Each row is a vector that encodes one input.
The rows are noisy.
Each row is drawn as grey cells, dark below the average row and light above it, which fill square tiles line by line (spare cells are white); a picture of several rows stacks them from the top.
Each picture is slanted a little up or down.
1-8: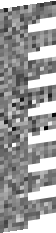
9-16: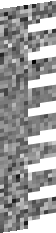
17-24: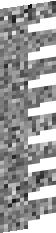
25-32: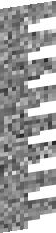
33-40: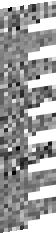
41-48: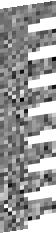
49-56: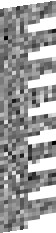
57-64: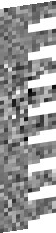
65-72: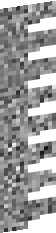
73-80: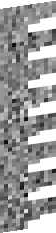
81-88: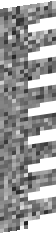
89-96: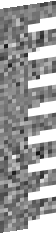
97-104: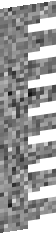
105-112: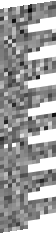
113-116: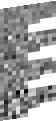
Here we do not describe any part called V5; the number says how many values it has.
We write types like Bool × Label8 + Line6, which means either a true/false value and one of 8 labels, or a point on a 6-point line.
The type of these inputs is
Line4 + List2(Bool × V5).
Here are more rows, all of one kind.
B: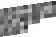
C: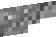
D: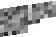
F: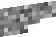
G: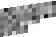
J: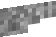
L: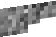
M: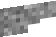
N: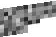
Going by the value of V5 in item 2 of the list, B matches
D, G and J.
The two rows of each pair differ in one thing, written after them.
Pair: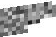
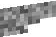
the value of V5 in item 1 of the list
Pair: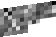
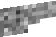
the true/false value in item 1 of the list
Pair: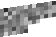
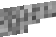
the value of V5 in item 2 of the list
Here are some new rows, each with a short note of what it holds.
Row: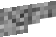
a point on a 4-point line
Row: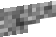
the empty list
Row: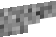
a list of one item
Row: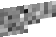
a list of two items
